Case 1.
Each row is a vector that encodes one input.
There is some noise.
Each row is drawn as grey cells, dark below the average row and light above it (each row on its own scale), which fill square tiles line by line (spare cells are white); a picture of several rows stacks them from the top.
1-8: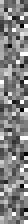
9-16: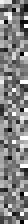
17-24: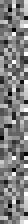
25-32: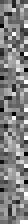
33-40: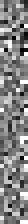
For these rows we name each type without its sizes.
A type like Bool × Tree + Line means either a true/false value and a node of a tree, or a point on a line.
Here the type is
Line × Line.
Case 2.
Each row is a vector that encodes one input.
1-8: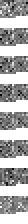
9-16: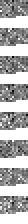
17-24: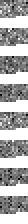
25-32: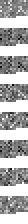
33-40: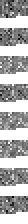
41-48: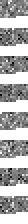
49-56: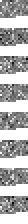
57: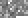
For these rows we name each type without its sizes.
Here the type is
Line.
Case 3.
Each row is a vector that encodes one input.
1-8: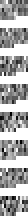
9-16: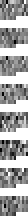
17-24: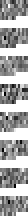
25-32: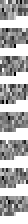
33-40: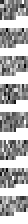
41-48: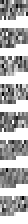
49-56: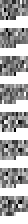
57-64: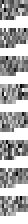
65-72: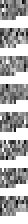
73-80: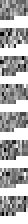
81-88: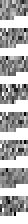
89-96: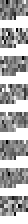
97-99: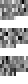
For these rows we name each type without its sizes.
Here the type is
Bool × Bool × Bool × Bool + Unit.
